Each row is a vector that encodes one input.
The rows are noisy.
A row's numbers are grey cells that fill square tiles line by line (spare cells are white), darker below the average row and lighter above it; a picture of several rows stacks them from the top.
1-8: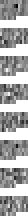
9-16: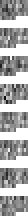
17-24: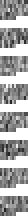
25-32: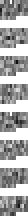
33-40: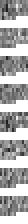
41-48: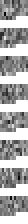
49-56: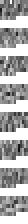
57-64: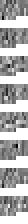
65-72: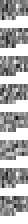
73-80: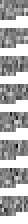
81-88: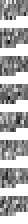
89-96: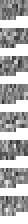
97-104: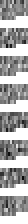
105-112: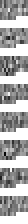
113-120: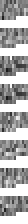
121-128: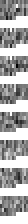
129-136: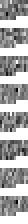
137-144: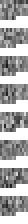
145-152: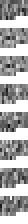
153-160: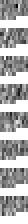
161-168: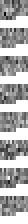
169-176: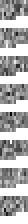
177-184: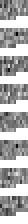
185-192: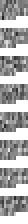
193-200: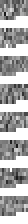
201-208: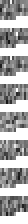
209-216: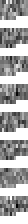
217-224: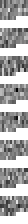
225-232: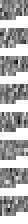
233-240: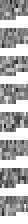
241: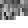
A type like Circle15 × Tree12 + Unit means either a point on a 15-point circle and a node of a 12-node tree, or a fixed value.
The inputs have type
(Bool × Line7 + Label10) × Label10.
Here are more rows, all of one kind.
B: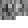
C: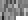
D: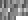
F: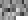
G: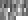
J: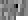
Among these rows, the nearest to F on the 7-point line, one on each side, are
C and G.
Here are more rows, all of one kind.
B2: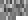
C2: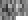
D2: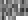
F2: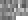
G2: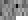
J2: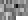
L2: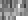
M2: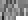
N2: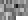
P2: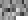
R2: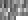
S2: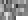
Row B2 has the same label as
J2, N2 and S2.
